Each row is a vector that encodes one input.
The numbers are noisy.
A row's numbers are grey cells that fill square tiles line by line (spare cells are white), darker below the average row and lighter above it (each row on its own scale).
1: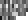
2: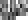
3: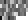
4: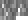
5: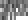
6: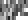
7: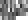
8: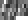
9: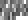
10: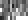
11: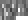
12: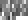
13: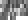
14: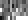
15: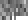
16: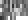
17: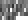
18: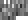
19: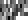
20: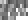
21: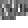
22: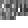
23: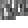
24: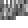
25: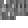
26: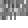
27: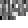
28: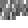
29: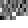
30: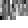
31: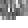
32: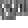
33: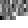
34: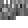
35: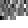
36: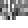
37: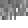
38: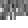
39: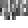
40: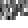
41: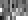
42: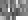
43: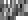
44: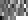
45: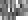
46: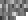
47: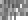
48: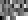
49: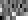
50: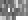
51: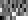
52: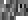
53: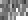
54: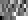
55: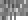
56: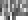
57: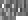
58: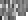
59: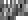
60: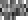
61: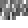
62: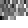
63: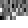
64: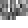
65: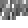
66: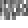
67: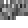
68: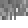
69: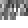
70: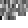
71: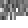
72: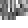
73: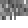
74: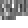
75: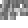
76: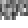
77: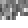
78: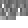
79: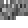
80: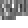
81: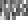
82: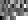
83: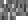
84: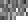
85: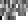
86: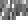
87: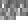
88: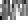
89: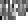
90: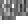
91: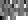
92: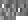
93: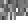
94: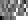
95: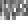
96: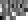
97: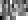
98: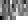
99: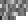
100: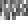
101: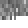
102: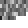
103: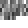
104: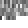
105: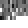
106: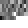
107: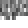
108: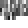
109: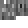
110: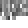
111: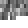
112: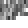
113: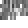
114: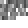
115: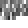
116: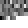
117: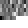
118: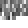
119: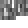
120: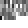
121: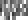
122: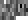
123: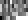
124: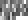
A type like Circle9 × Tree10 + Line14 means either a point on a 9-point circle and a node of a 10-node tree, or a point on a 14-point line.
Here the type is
Tree19.
